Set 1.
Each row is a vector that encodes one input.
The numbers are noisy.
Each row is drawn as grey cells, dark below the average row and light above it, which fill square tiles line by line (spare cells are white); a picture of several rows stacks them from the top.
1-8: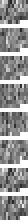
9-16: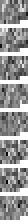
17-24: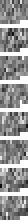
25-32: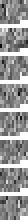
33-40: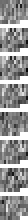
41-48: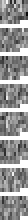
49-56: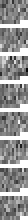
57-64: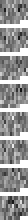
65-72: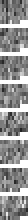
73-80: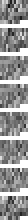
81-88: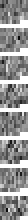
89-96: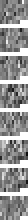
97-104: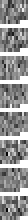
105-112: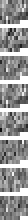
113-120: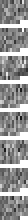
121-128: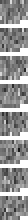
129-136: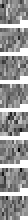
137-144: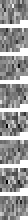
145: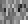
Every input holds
either three true/false values, or a list of up to two points on a 10-point circle.
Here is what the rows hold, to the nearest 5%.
About 25% of them hold three true/false values. The rest are lists of up to two points on a 10-point circle: about 5% of all rows are empty, 30% hold one and 40% two.
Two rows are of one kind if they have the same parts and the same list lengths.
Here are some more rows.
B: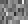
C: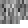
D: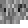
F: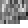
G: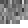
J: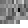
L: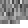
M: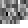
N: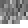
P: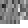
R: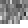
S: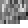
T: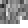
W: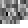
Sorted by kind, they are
B, G, P, T
C, D, J, L, N, R
F, S
M, W

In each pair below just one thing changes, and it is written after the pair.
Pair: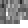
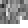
the place on the 10-point circle in item 2 of the list
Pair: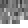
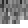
the place on the 10-point circle in item 2 of the list
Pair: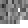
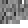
the place on the 10-point circle in item 1 of the list
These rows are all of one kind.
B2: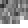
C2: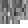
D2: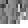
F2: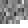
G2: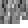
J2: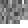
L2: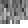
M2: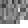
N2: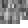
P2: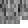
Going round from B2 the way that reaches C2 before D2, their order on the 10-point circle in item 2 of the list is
B2, F2, L2, N2, J2, M2, P2, G2, C2, D2.
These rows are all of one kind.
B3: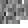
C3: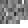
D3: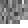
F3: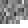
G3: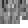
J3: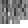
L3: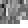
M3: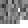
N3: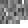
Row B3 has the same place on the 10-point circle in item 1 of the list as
C3, F3 and N3.
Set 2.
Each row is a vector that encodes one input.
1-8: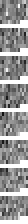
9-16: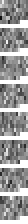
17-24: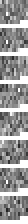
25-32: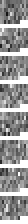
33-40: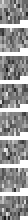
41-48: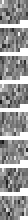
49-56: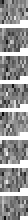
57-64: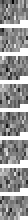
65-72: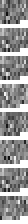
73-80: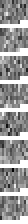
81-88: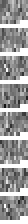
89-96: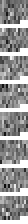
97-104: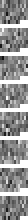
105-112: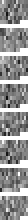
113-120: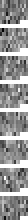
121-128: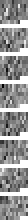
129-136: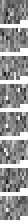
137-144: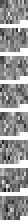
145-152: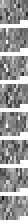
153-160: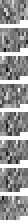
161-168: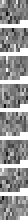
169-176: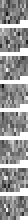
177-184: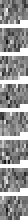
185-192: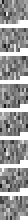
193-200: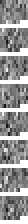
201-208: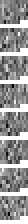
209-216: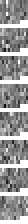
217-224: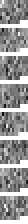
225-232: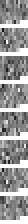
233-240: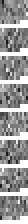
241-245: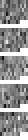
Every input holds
either a point on each of two 10-point circles, or three true/false values.
